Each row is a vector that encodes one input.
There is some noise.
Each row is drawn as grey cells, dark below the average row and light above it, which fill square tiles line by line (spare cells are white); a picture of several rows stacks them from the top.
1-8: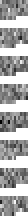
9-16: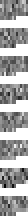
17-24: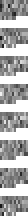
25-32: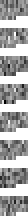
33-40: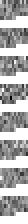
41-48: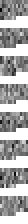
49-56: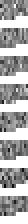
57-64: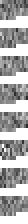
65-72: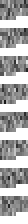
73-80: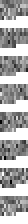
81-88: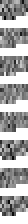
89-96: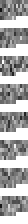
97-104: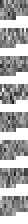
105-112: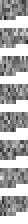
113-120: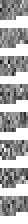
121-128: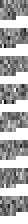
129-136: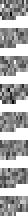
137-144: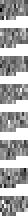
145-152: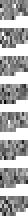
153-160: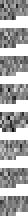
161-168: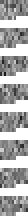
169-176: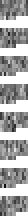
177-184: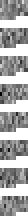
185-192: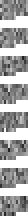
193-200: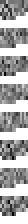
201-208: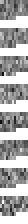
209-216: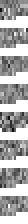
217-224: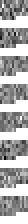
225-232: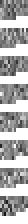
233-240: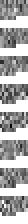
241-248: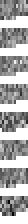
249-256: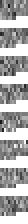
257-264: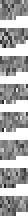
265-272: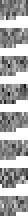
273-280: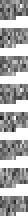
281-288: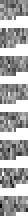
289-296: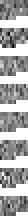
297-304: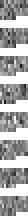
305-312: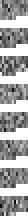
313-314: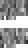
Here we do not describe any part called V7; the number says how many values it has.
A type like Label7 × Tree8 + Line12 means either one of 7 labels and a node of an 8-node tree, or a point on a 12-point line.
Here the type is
List3(Line10) × V7.
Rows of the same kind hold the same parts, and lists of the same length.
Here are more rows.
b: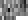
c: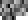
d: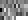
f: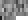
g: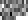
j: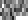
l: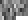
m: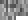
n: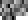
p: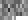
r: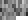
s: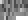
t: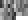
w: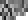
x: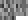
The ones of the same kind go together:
b, d, f, m, p, r
c, g, j, n, w
l, t
s, x

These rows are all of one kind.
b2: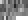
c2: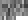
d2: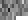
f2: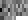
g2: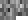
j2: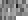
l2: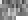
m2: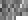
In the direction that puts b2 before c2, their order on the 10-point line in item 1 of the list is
b2, l2, j2, c2, d2, m2, g2, f2.
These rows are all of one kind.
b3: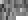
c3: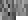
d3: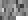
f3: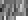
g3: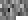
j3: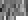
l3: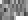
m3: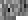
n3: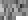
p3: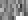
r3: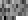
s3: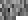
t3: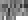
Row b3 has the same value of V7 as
f3, j3 and t3.
